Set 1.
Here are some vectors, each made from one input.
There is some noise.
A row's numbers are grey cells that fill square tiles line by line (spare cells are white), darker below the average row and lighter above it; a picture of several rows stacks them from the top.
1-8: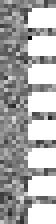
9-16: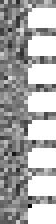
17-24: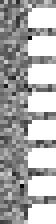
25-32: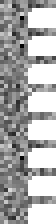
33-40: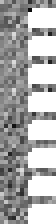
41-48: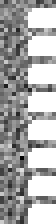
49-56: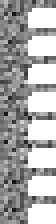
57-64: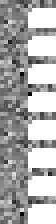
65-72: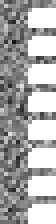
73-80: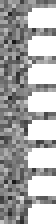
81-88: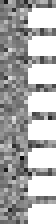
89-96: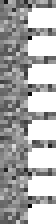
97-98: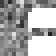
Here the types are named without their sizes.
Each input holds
a label.
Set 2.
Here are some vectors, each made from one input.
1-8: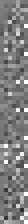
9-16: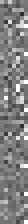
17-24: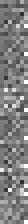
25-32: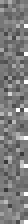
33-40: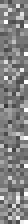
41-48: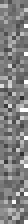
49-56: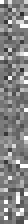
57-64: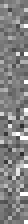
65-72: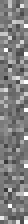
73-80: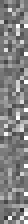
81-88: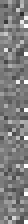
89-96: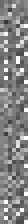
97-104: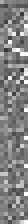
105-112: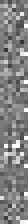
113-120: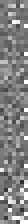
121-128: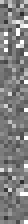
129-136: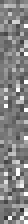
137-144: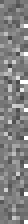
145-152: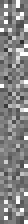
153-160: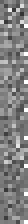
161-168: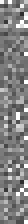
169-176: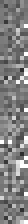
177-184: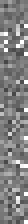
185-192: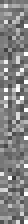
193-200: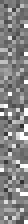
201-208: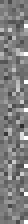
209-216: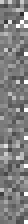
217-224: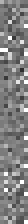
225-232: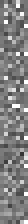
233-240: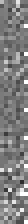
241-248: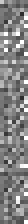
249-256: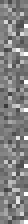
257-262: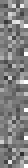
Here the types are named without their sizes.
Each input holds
four true/false values.
